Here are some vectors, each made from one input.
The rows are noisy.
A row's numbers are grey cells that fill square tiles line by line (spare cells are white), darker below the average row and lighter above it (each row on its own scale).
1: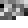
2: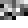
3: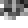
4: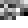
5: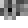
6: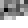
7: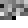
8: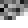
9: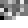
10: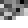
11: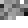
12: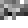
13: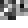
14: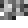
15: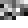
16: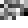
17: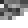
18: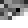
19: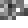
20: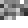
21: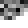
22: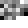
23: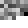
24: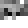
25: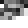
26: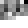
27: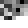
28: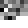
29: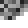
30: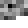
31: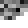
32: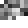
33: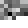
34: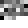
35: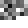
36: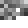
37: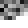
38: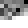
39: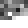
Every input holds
one of 6 labels, together with either a fixed value, or three true/false values.
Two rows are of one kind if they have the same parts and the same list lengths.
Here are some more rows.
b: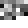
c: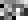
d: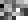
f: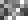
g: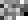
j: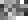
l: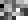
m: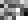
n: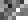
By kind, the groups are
b, c, d, l
f, g, j, m, n

